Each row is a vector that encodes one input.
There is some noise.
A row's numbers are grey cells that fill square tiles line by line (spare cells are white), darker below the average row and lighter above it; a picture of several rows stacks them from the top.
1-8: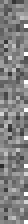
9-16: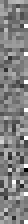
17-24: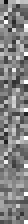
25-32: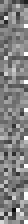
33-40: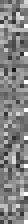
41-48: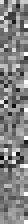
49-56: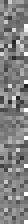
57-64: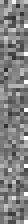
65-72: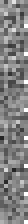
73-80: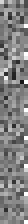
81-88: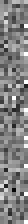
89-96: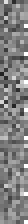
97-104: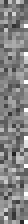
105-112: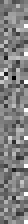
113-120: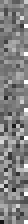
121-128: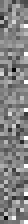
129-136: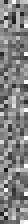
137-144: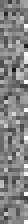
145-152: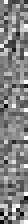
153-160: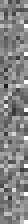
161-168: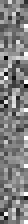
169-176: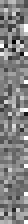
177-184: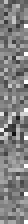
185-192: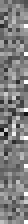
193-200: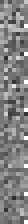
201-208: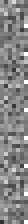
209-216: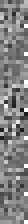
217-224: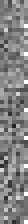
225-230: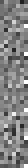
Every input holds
either two labels (each one of 8) and one of 12 labels, or a point on a 9-point line.
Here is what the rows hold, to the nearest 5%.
About 60% of them hold two labels (each one of 8) and one of 12 labels. The rest hold a point on a 9-point line.
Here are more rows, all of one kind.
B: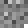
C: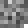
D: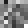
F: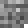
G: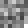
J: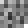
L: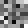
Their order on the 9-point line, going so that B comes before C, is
L, B, D, C, F, G, J.
